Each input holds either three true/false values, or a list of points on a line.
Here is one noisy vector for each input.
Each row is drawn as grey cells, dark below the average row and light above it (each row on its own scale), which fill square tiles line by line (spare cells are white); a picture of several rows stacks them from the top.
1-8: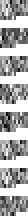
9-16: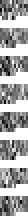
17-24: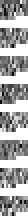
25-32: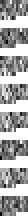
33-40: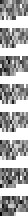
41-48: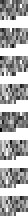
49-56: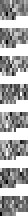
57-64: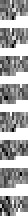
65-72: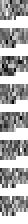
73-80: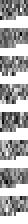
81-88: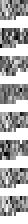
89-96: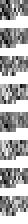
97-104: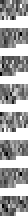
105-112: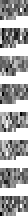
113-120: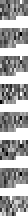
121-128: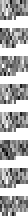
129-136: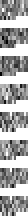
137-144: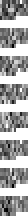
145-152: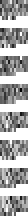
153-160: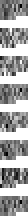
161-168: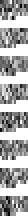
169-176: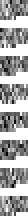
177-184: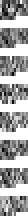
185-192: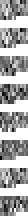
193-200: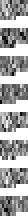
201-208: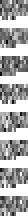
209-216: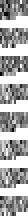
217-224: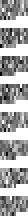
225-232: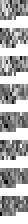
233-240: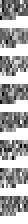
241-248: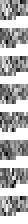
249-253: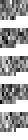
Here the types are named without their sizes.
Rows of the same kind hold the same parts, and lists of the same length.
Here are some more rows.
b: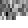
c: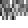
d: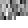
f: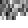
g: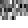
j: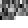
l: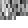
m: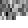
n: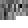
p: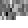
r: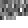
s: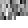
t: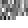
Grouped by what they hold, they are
b, c, f, g, m, p
d, l, s
j, n, r
t

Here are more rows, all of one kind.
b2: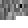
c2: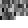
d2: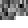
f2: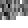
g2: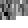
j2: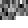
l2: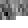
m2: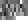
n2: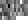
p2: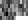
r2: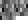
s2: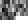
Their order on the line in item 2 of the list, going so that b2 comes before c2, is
m2, f2, n2, j2, b2, d2, g2, p2, c2, l2, s2, r2.
